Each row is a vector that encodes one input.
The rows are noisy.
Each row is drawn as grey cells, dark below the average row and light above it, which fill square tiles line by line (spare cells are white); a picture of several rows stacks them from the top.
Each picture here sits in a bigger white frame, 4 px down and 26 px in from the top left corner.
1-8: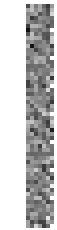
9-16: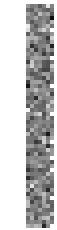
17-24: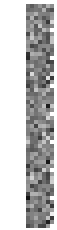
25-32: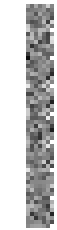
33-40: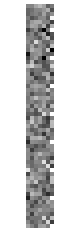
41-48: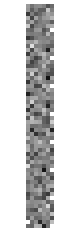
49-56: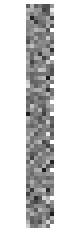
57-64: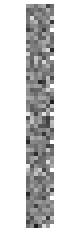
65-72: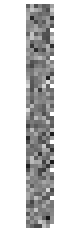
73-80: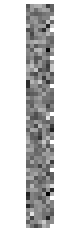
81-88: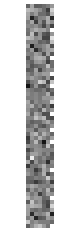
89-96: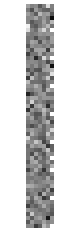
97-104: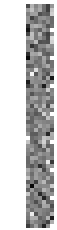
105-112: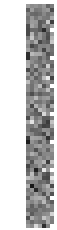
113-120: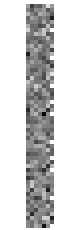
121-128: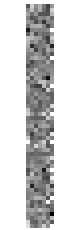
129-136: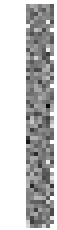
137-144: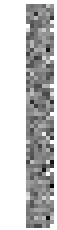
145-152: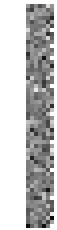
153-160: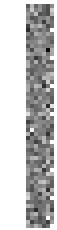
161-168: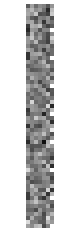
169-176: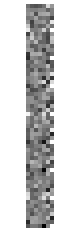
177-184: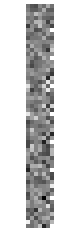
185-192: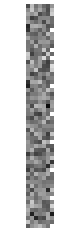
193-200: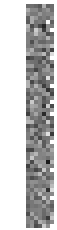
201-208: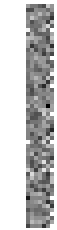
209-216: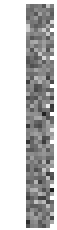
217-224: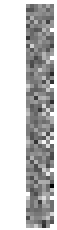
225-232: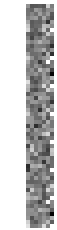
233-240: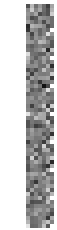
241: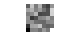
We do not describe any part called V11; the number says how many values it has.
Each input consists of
a node of a 10-node tree and a true/false value, together with a list of up to two values of V11.
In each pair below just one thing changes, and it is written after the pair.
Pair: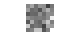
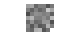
the value of V11 in item 1 of the list
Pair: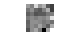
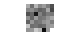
the true/false value
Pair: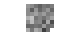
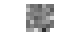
the value of V11 in item 1 of the list
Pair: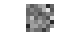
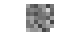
the true/false value
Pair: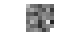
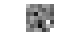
the value of V11 in item 2 of the list
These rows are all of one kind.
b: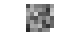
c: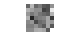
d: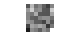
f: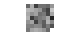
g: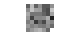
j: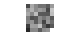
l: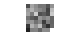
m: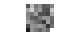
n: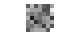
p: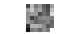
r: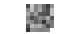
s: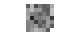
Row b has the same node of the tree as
j and l.
